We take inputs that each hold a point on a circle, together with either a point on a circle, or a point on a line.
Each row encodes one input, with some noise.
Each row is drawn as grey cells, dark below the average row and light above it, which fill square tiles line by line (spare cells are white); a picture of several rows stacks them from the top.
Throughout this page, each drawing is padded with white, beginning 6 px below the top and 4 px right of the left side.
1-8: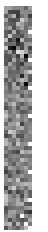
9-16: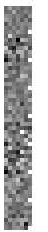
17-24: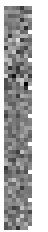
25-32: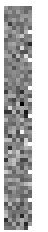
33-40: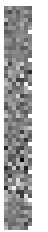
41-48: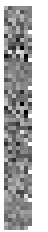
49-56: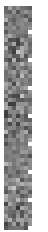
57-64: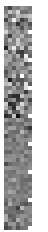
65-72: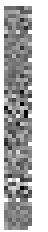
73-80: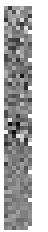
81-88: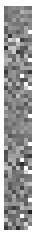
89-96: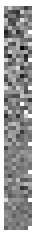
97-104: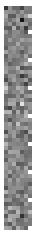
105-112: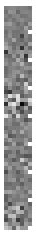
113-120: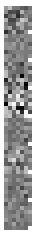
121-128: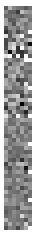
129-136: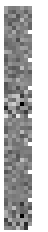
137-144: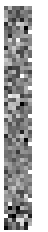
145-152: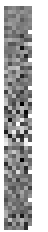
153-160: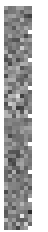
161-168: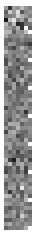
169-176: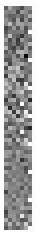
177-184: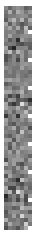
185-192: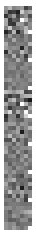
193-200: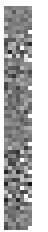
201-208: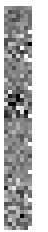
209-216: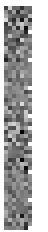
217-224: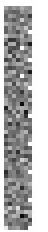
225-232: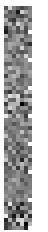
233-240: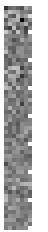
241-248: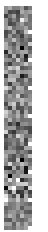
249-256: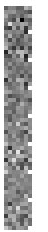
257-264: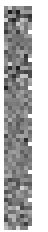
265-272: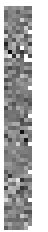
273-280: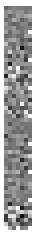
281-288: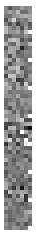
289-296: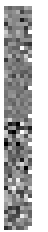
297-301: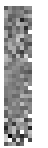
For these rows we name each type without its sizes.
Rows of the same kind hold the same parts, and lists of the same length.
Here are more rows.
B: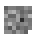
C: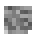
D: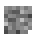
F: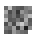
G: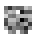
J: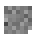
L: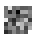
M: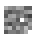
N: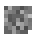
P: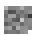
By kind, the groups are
B, F, J, L, M, N
C, D, G, P

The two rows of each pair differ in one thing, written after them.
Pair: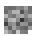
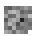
the place on the circle
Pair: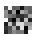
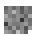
the place on the line
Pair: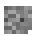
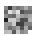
the place on the line
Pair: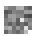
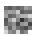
the place on the circle
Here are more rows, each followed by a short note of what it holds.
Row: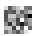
a point on each of two circles
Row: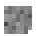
a point on each of two circles
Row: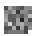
a point on a circle and a point on a line
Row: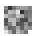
a point on each of two circles
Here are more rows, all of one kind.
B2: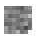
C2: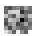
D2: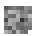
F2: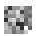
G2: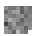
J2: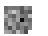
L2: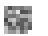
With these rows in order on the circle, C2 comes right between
G2 and J2.
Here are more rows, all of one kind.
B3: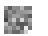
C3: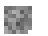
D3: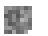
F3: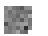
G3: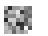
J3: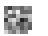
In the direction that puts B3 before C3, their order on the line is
B3, D3, C3, G3, F3, J3.
